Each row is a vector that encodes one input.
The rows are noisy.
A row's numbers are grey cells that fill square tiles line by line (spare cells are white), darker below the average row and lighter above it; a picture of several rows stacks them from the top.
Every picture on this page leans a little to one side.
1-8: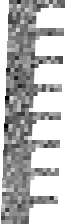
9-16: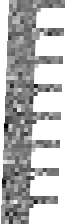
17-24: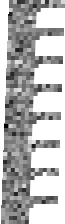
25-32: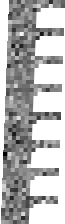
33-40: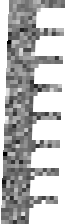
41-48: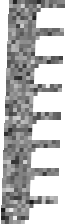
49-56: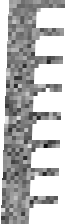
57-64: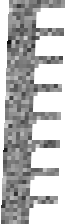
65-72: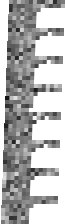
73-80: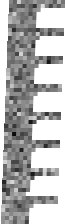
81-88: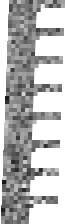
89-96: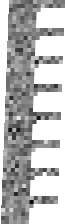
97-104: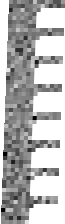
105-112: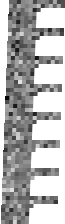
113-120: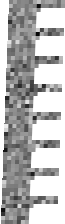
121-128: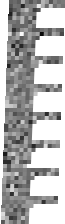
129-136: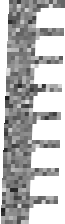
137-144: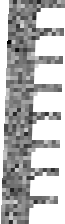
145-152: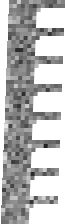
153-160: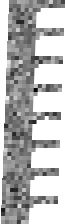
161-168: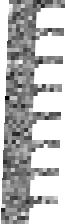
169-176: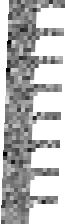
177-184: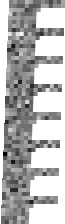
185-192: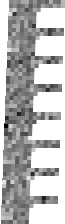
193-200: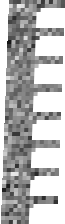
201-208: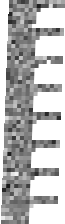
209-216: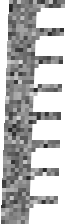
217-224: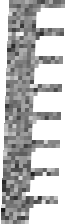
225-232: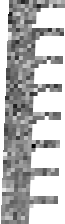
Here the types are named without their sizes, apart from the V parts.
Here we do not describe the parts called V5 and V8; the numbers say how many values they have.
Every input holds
a value of V5, together with either a point on a line, a true/false value and a value of V8, or a node of a tree.
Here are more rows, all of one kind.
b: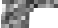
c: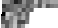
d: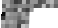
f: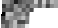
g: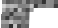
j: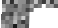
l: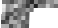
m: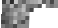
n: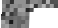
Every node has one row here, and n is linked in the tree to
d, g and j.
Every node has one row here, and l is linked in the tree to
b.
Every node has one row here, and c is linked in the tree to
d and f.
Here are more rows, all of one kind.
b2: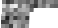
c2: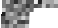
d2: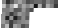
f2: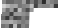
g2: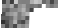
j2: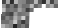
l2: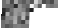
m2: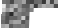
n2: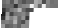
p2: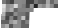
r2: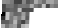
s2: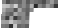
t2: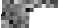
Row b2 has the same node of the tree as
d2, p2 and s2.
